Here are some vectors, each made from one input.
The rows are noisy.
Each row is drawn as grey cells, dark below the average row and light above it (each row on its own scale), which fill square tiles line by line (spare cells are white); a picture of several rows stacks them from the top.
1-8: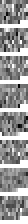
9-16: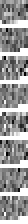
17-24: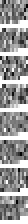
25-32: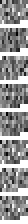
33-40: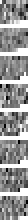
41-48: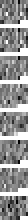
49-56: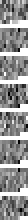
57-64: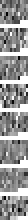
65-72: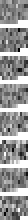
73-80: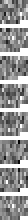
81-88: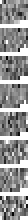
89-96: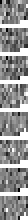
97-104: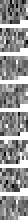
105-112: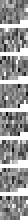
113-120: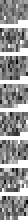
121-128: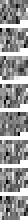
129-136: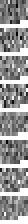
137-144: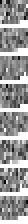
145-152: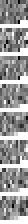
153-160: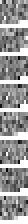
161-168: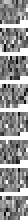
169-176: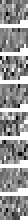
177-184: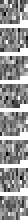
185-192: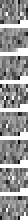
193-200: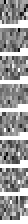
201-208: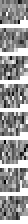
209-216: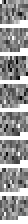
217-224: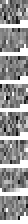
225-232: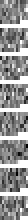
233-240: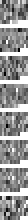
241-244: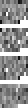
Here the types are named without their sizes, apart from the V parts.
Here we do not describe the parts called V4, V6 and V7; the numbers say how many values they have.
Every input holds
a value of V7, together with either a true/false value, a value of V4 and a value of V6, or a list of points on a line.
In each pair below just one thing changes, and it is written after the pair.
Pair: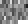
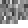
the true/false value
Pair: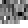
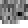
the value of V4
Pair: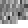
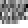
the value of V7
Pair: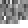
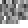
the value of V4
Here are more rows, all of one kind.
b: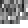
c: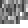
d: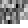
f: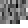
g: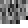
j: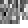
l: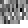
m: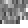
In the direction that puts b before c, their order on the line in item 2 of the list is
b, l, j, f, d, g, m, c.
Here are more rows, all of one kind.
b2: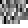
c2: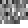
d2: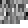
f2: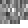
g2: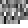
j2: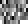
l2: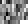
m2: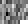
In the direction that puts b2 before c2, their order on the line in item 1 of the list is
b2, l2, j2, m2, c2, f2, g2, d2.
